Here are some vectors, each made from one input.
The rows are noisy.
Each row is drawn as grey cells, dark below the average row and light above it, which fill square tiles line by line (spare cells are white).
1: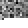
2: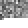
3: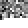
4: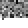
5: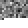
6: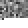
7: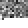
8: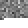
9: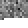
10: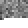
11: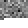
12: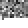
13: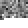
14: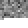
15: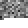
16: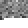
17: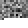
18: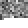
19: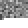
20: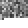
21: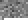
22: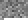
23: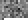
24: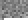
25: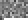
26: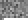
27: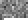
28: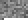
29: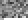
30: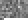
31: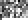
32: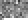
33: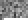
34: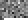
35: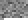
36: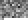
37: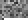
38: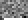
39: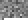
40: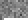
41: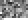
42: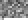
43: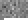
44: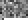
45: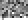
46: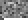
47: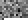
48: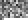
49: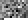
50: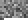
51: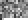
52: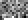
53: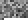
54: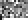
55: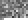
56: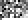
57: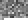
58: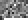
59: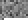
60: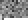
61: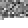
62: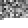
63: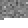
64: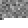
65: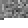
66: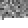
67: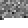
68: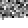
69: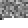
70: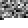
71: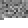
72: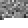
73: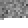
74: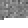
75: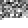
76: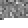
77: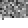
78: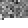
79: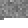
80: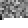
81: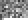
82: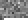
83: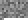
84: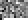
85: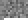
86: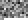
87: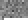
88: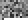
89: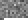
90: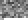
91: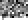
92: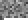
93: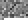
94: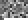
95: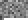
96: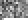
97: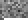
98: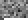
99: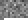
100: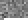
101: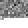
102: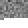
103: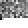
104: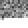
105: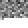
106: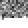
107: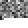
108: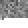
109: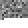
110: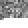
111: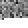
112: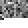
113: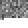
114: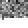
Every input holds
a point on a 6-point line, together with either a point on a 6-point line, or a point on a 7-point line.
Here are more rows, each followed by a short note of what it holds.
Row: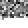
a point on a 6-point line and a point on a 7-point line
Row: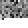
a point on a 6-point line and a point on a 7-point line
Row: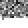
a point on each of two 6-point lines
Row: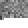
a point on a 6-point line and a point on a 7-point line
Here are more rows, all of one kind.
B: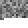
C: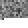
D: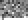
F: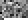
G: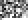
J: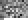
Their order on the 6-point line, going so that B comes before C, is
F, B, J, G, C, D.
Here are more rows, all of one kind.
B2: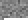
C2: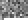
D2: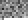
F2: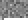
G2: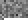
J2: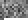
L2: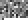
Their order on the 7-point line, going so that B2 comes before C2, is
G2, J2, D2, F2, B2, C2, L2.
